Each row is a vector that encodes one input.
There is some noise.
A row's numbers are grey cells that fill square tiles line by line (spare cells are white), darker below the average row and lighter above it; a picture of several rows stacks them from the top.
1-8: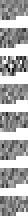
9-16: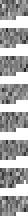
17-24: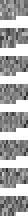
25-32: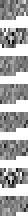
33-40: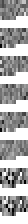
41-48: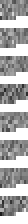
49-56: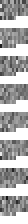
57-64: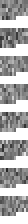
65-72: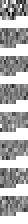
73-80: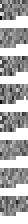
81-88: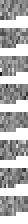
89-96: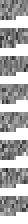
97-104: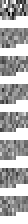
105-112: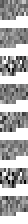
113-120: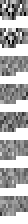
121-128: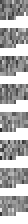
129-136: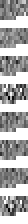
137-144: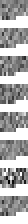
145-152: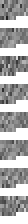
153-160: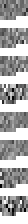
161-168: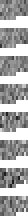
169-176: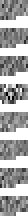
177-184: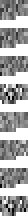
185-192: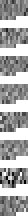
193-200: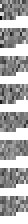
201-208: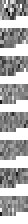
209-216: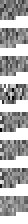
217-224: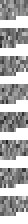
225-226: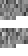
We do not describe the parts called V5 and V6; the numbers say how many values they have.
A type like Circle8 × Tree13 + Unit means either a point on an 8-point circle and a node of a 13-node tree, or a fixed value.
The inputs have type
List2(Bool × (Line4 + V5)) × V6.
